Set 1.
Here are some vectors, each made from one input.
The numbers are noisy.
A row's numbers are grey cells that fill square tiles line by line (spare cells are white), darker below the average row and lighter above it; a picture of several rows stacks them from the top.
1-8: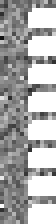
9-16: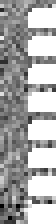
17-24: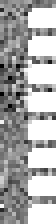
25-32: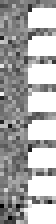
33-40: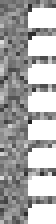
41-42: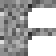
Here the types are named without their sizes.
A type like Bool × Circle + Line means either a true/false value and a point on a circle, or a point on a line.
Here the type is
List(Line).
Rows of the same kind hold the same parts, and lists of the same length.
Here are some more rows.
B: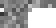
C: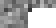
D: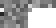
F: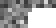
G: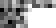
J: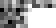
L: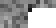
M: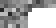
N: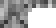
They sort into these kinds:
B, D, N
C, F, L, M
G, J

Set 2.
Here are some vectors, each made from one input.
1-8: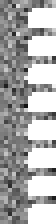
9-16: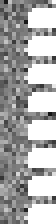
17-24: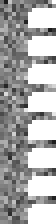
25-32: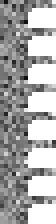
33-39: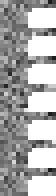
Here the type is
Line4 + Line6.
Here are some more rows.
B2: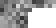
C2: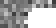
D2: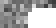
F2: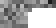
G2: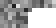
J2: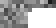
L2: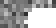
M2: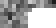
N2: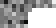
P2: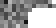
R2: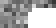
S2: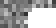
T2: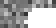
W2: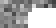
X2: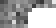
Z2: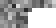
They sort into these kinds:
B2, G2, N2, P2, X2, Z2
C2, D2, F2, J2, L2, M2, R2, S2, T2, W2

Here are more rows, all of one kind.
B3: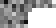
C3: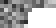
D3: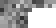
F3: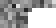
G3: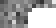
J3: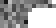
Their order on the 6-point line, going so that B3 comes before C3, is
D3, F3, G3, J3, B3, C3.
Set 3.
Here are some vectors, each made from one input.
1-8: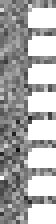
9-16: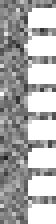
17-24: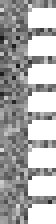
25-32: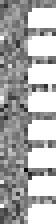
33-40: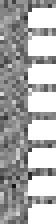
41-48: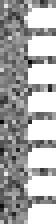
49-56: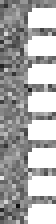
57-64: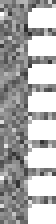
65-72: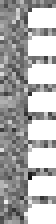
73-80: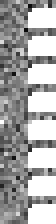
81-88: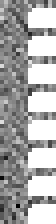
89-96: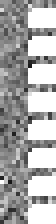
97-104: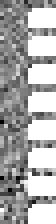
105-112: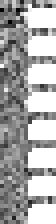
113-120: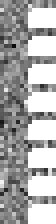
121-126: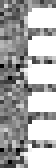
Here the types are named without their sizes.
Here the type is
List(Circle).
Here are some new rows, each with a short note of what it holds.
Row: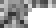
a list of one item
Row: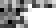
the empty list
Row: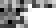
the empty list
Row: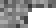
a list of two items
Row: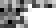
the empty list
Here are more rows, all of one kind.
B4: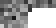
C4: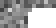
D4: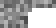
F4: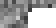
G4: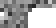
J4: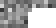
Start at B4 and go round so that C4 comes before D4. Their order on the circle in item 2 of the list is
B4, F4, G4, C4, J4, D4.
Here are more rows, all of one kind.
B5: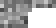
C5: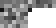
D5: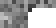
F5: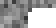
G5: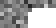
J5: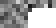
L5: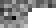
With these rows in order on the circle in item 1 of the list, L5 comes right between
C5 and J5.
